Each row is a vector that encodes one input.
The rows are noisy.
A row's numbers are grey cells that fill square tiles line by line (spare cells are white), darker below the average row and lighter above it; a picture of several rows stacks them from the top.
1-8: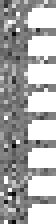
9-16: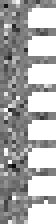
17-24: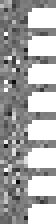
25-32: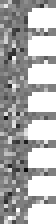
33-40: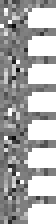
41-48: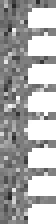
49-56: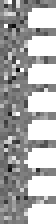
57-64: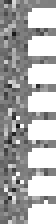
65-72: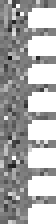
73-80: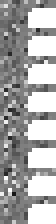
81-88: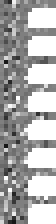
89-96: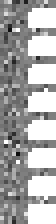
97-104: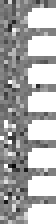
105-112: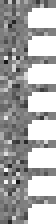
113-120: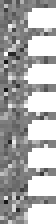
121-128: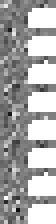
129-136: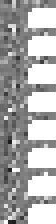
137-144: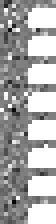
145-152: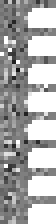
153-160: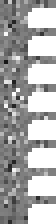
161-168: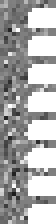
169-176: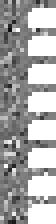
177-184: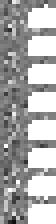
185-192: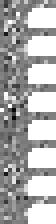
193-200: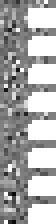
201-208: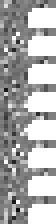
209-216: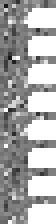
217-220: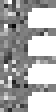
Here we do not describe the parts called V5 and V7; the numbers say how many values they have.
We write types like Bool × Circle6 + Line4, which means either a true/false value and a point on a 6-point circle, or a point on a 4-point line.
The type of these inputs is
(Label9 + V5 × V7) × (Tree11 + Unit).
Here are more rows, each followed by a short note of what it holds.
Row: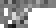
one of 9 labels and a node of an 11-node tree
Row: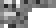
one of 9 labels and a node of an 11-node tree
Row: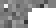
a node of an 11-node tree, a value of V5 and a value of V7
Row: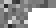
one of 9 labels and a node of an 11-node tree
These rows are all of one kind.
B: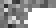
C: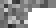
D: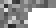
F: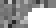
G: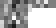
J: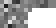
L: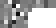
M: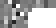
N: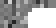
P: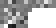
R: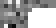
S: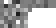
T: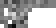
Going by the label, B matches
C, D and J.
